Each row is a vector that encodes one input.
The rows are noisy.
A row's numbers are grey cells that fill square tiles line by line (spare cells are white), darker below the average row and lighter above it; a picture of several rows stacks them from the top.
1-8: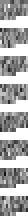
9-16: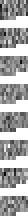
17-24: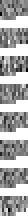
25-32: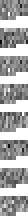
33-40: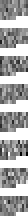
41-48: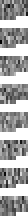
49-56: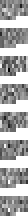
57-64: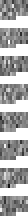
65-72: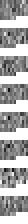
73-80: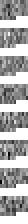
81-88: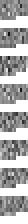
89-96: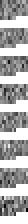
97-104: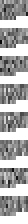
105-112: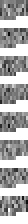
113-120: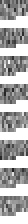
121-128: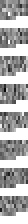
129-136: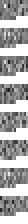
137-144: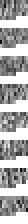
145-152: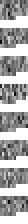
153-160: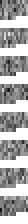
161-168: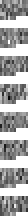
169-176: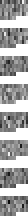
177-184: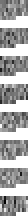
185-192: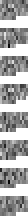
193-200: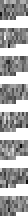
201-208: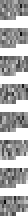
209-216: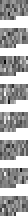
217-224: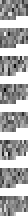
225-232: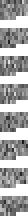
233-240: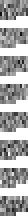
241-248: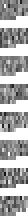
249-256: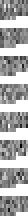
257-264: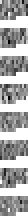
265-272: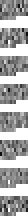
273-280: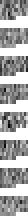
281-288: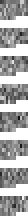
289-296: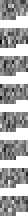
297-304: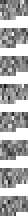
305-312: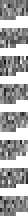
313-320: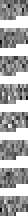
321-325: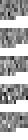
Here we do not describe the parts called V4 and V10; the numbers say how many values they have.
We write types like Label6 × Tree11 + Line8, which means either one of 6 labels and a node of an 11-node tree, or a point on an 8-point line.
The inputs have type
Bool × Bool × Bool × Bool + (Circle6 + V4) × (Line11 + V10).
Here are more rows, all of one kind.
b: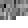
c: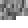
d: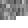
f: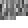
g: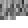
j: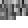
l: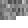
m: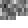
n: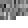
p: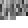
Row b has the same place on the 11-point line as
d and n.
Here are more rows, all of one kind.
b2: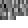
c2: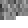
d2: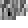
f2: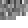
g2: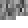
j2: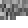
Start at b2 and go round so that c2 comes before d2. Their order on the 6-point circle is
b2, f2, c2, g2, d2, j2.
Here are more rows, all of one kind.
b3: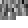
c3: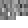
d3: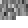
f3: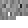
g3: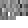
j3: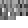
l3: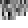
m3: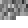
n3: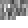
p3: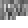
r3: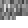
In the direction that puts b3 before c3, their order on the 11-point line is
l3, b3, c3, j3, p3, d3, g3, r3, m3, f3, n3.
